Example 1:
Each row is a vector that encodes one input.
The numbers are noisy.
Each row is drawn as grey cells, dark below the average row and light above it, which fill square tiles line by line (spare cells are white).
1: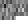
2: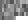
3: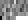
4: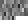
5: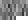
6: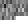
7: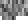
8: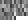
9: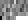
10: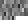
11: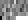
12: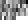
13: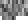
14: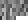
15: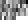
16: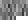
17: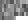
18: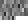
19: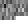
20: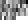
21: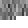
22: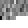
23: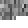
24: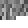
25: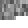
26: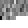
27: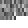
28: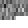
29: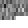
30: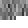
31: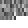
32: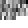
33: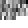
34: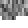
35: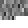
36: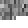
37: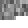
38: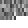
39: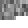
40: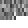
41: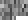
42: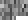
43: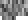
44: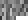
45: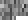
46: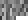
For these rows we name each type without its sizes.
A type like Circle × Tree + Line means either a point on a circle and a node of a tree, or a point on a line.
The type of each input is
Tree + Unit.
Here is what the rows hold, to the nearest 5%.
About 10% of them hold a fixed value. The rest hold a node of a tree.
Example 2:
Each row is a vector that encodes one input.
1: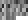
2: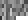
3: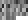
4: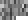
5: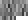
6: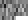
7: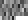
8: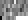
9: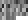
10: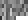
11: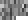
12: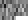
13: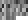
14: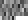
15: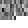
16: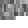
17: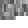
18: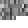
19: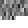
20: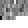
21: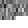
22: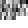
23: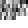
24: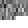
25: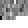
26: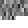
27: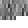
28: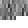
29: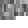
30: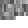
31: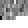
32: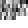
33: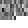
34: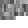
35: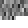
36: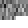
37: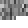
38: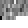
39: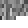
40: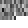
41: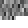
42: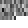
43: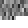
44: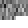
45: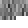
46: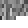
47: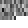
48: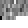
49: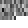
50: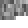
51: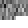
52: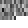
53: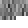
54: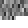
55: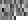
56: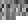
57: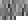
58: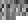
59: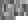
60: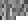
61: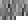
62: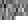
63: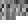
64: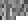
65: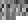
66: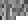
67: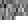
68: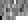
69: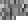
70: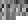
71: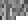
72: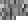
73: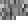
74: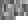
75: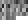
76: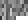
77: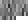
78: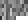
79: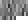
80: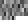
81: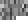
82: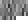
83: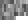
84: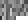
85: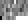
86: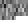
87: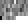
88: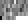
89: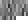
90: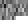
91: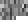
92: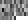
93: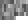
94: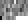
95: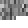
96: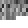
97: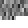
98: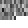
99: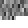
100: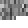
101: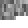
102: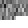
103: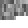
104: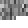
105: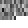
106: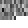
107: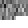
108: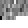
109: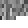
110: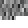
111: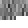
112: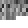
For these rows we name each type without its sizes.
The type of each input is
Tree + Unit.
